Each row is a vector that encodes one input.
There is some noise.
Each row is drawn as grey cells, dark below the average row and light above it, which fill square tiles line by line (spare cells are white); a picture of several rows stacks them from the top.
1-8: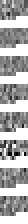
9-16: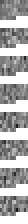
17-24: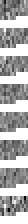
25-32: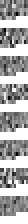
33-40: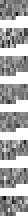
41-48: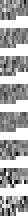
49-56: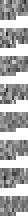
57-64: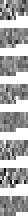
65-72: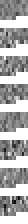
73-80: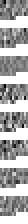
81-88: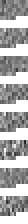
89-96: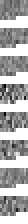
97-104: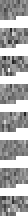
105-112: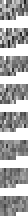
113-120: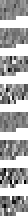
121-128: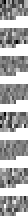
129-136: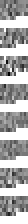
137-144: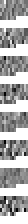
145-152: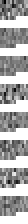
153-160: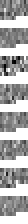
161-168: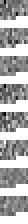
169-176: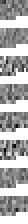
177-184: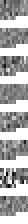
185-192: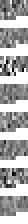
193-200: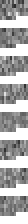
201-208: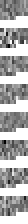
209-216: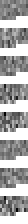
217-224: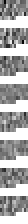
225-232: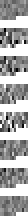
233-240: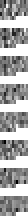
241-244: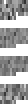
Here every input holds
either one of 8 labels, or three true/false values.
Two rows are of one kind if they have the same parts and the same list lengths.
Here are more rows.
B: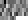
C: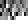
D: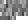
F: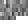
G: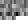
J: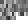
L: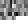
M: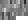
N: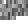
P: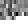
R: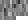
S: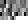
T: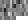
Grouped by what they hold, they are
B, C, J, M, S
D, F, G, L, N, P, R, T

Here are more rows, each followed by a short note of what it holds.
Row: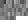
one of 8 labels
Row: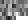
one of 8 labels
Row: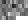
one of 8 labels
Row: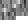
one of 8 labels
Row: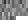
one of 8 labels
